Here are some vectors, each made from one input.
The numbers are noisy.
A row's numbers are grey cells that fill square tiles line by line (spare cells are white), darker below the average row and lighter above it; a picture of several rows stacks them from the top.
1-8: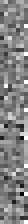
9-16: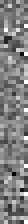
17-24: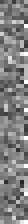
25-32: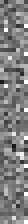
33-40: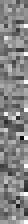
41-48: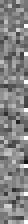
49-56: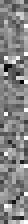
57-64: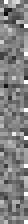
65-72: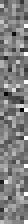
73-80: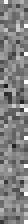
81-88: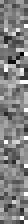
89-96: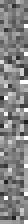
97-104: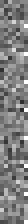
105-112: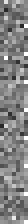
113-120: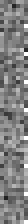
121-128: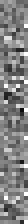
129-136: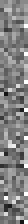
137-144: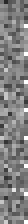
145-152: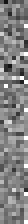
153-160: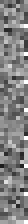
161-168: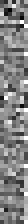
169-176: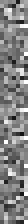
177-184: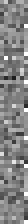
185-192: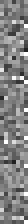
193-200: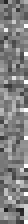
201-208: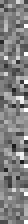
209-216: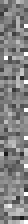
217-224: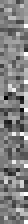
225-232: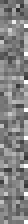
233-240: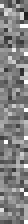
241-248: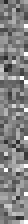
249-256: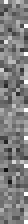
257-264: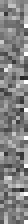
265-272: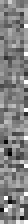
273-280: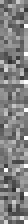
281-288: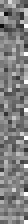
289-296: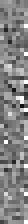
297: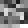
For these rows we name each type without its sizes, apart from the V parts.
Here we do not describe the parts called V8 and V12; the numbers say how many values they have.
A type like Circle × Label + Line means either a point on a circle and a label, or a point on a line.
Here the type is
Line + Tree + V8 × V12.
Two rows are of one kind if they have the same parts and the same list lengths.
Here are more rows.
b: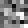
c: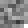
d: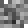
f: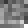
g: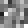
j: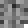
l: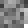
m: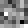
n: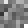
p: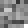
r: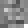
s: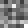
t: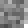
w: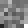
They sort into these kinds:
b, d, g, j, m, n
c, l, p, r, t, w
f, s

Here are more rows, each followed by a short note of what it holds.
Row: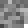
a value of V8 and a value of V12
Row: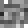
a point on a line
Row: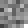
a value of V8 and a value of V12
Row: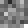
a point on a line
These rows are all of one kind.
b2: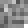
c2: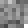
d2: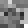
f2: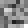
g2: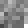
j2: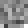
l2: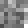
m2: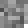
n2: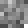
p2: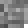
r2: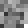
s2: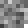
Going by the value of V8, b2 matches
m2, p2 and r2.
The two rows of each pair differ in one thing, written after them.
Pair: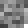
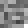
the value of V8
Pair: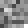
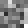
the value of V12
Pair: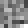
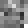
the value of V12
